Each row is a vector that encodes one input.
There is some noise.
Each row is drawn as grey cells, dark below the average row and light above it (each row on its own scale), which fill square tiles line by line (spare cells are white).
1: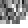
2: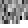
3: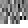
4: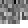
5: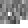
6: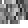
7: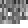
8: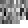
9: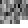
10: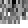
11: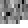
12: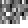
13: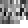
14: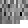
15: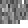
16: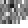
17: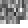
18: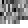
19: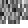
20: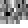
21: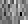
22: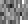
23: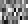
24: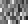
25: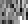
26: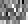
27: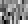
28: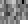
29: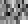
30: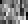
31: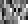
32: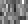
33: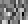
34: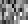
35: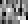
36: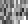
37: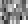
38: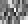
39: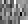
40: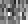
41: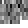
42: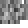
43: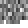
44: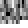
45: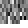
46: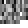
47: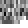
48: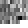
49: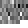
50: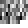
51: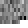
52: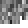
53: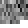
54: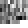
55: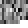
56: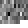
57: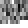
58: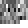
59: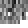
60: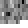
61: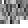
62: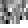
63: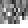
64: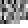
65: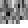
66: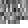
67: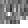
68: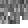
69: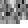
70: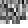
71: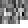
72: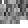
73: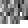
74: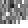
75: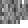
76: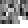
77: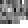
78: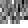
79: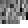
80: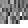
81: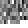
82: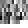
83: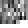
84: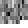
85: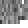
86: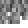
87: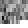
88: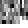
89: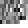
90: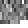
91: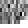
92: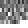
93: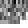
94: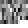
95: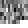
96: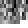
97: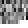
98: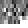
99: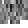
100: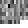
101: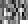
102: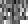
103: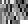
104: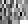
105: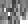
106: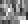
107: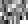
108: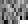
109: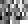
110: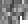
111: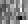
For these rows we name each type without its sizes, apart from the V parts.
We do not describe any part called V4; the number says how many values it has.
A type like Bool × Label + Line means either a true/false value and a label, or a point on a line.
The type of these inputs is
(Circle + Unit) × Line × V4.
